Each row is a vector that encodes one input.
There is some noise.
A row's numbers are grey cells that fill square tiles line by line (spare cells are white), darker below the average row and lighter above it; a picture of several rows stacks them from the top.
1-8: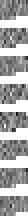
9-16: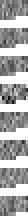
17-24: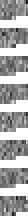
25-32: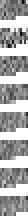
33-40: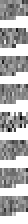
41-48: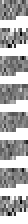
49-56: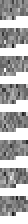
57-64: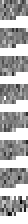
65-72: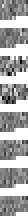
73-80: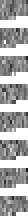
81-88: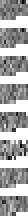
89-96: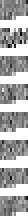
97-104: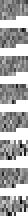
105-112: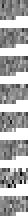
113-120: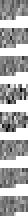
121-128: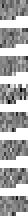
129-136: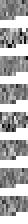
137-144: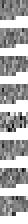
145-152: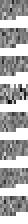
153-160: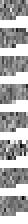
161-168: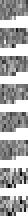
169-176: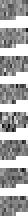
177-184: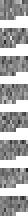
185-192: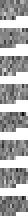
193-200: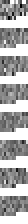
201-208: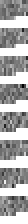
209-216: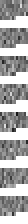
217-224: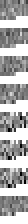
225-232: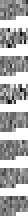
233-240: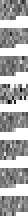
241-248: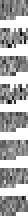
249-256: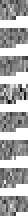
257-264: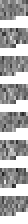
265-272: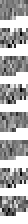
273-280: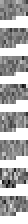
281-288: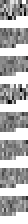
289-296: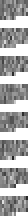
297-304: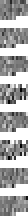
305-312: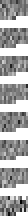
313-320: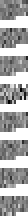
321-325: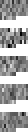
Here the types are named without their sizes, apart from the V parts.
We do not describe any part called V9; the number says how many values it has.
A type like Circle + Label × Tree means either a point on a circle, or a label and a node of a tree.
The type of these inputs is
Line + List(Bool × V9).
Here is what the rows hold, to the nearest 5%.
About 10% of them hold a point on a line. The rest are lists of items, each a true/false value and a value of V9.
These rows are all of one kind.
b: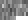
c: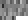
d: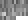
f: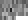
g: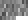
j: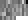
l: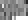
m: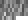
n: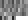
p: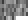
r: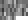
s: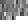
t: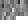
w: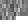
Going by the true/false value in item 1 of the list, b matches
g, l and w.
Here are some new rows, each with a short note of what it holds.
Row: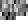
the empty list
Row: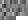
a list of one item
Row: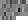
a list of one item
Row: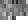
a list of one item
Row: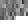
a list of two items
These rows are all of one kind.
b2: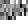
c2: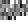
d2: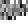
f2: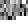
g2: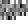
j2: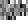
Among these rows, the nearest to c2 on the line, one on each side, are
d2 and g2.
